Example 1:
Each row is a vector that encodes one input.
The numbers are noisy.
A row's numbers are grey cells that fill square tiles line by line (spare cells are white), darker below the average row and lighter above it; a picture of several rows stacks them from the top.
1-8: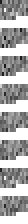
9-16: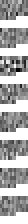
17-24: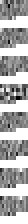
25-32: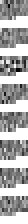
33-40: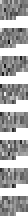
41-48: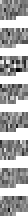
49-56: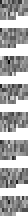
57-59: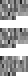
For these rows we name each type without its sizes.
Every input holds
either a fixed value, or four true/false values.
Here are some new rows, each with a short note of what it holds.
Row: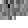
four true/false values
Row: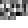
a fixed value
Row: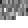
four true/false values
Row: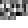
a fixed value
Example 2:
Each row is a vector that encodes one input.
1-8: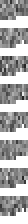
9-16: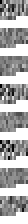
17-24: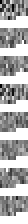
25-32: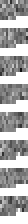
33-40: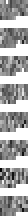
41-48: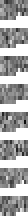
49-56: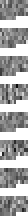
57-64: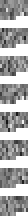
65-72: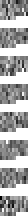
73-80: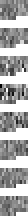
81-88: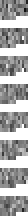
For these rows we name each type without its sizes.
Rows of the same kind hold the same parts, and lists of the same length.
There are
2 kinds of row.
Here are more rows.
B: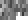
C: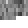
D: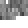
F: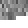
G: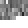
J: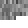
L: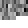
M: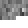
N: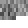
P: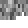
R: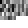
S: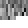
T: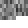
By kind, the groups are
B, C, D, F, G, J, L, M, N, P, S, T
R

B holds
a point on a circle.
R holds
a fixed value.
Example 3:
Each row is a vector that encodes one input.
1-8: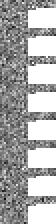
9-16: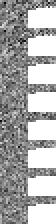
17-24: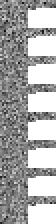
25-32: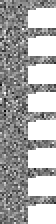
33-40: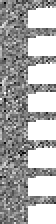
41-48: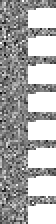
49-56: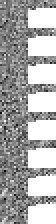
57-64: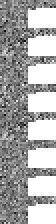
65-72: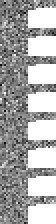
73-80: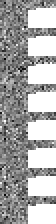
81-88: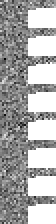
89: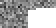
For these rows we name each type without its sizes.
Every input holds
a point on a line.
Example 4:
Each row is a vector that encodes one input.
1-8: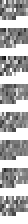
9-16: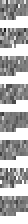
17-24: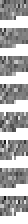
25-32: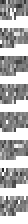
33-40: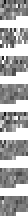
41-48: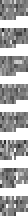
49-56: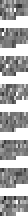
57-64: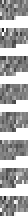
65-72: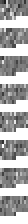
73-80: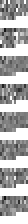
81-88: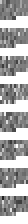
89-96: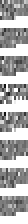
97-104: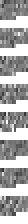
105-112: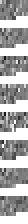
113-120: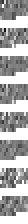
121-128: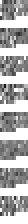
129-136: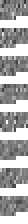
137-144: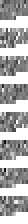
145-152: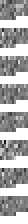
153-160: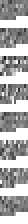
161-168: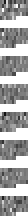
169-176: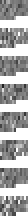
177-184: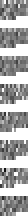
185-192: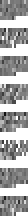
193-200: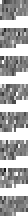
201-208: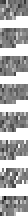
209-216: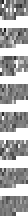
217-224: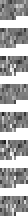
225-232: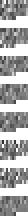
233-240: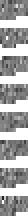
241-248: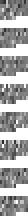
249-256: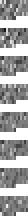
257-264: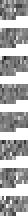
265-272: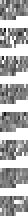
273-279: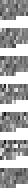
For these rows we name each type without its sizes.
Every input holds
a point on a line.
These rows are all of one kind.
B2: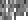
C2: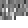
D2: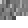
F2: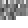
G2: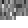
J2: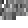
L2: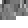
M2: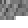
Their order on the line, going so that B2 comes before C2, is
G2, J2, M2, F2, B2, C2, D2, L2.
